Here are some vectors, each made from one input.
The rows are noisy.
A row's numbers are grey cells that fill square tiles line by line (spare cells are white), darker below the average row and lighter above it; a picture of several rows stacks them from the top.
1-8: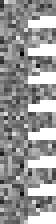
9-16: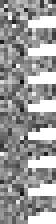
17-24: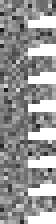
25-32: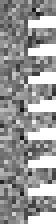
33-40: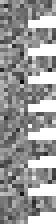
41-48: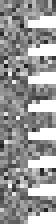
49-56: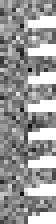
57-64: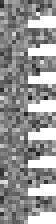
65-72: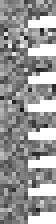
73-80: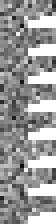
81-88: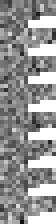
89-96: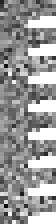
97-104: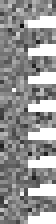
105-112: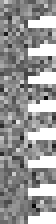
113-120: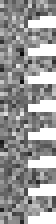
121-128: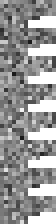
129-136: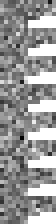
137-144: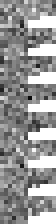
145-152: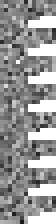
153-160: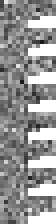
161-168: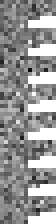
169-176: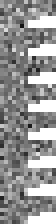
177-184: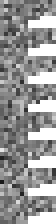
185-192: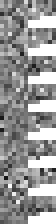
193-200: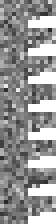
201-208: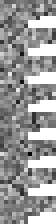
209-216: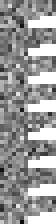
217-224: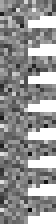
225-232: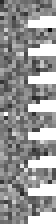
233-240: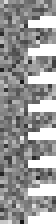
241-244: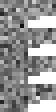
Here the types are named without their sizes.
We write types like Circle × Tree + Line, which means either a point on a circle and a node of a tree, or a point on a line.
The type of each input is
Bool × Bool × Bool + List(Line).
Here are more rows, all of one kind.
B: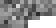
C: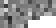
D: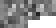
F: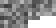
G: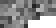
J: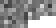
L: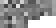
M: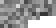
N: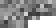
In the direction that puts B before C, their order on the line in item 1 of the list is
M, N, B, G, D, J, F, C, L.
